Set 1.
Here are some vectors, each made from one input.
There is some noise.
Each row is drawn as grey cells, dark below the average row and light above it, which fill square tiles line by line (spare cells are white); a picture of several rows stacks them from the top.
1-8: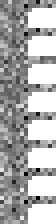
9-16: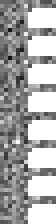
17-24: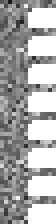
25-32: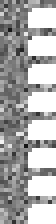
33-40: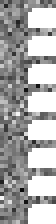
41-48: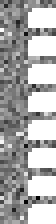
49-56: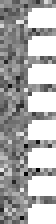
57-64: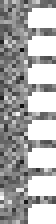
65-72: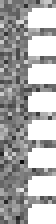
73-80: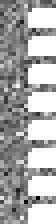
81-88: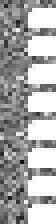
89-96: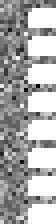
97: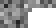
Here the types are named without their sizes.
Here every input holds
either a point on a circle, or a point on a line.
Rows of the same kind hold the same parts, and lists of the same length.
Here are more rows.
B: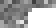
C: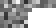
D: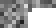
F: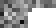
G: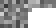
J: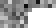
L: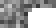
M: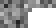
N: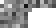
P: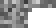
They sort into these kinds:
B, J, L, N
C, D, F, G, M, P

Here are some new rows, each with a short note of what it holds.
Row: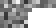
a point on a line
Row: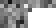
a point on a line
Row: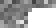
a point on a circle
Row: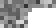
a point on a circle
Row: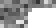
a point on a circle
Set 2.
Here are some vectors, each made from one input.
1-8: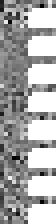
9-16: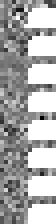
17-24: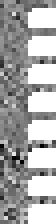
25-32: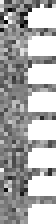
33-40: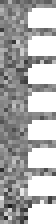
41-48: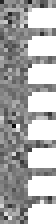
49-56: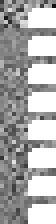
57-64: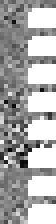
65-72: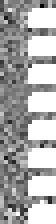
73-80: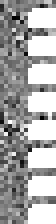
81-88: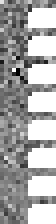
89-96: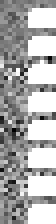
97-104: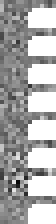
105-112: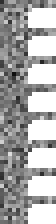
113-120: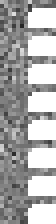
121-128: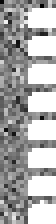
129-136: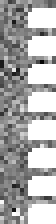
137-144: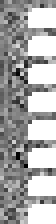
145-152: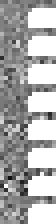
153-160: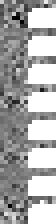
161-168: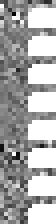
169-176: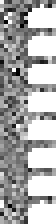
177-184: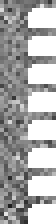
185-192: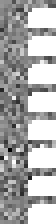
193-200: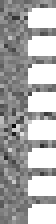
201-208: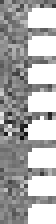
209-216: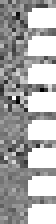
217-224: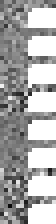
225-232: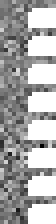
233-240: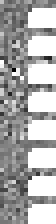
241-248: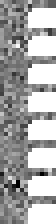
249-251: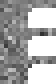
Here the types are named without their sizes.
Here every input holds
either a label, or a node of a tree.
